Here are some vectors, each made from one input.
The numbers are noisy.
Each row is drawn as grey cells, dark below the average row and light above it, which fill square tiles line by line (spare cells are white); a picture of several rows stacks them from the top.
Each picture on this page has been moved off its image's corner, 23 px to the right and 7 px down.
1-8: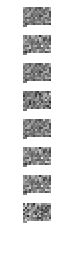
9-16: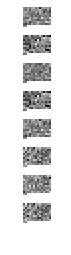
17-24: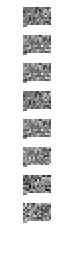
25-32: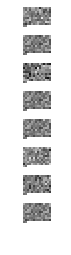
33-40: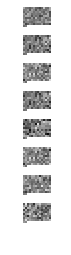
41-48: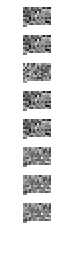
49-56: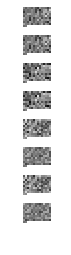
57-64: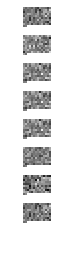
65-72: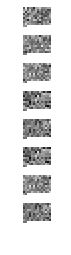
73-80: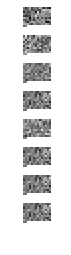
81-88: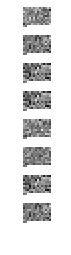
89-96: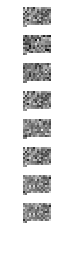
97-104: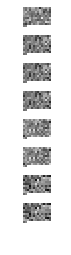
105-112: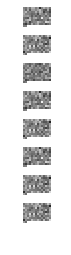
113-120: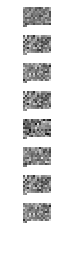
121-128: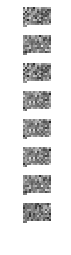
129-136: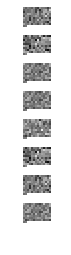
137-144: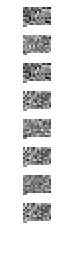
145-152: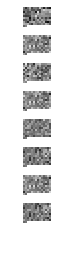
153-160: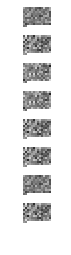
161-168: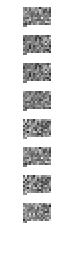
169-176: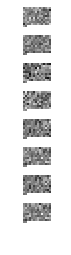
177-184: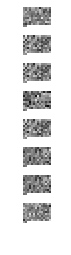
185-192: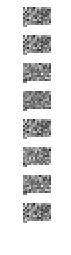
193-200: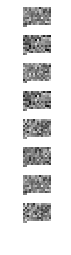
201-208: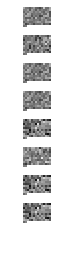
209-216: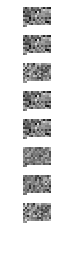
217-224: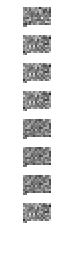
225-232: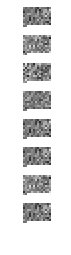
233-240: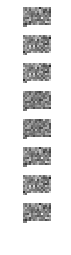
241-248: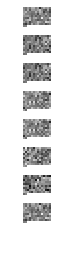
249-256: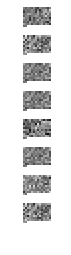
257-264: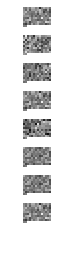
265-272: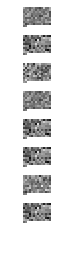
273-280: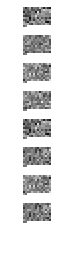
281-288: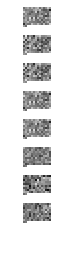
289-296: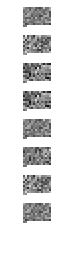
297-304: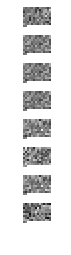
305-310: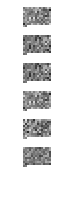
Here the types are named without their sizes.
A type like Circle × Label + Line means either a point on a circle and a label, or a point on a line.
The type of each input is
Line.
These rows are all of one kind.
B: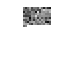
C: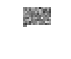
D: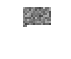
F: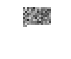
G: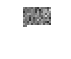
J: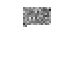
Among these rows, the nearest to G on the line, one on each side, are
B and D.
